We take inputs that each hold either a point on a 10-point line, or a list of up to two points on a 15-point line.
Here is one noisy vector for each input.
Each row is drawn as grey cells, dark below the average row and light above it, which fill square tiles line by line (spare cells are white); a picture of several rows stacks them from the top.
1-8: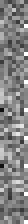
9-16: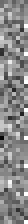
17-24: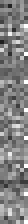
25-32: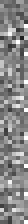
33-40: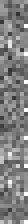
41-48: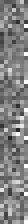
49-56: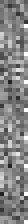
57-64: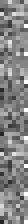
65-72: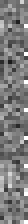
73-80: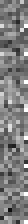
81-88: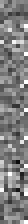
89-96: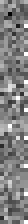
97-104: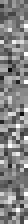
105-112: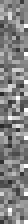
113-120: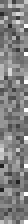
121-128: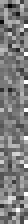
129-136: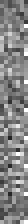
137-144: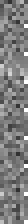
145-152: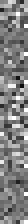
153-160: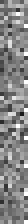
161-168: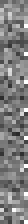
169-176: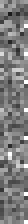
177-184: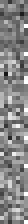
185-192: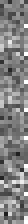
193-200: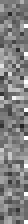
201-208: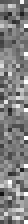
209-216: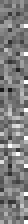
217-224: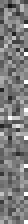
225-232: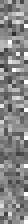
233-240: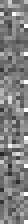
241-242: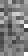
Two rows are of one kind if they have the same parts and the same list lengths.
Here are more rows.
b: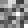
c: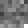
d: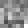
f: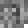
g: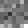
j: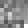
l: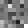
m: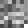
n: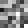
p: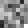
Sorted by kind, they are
b, n
c, f, g, l
d, j, p
m

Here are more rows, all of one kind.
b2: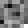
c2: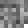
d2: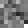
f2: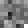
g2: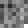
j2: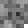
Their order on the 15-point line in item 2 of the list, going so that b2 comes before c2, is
f2, g2, d2, b2, j2, c2.
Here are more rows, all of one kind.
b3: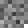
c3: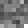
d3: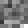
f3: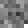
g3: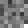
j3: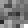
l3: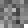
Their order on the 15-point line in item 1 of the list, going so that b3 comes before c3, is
b3, l3, c3, g3, d3, j3, f3.
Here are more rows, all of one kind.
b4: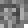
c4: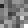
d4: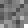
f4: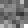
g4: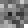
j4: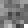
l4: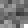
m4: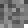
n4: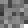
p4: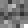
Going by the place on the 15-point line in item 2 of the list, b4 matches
l4 and m4.
